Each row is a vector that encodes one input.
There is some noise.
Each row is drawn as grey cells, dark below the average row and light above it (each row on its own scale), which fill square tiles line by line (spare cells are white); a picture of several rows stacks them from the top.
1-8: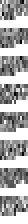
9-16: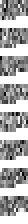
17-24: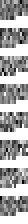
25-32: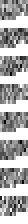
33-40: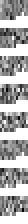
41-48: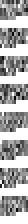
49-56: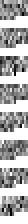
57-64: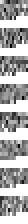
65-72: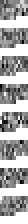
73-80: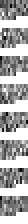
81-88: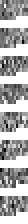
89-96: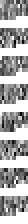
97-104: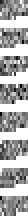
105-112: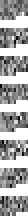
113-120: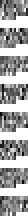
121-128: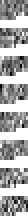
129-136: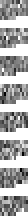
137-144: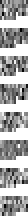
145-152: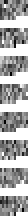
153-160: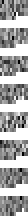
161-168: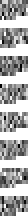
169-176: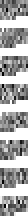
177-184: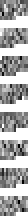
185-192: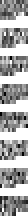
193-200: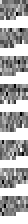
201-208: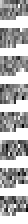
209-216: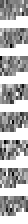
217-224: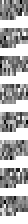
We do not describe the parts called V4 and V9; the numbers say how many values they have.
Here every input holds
a true/false value and a value of V9, together with either a point on a 7-point line, or a value of V4.
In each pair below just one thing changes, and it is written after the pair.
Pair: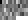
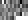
the true/false value
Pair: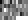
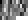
the value of V9
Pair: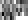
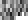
the value of V9
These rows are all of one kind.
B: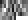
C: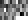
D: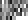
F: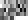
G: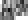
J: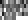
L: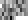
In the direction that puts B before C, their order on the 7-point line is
F, L, G, J, B, D, C.
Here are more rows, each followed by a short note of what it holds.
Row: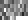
a true/false value, a value of V4 and a value of V9
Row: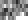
a true/false value, a value of V4 and a value of V9
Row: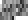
a point on a 7-point line, a true/false value and a value of V9
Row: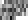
a point on a 7-point line, a true/false value and a value of V9
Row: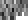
a point on a 7-point line, a true/false value and a value of V9
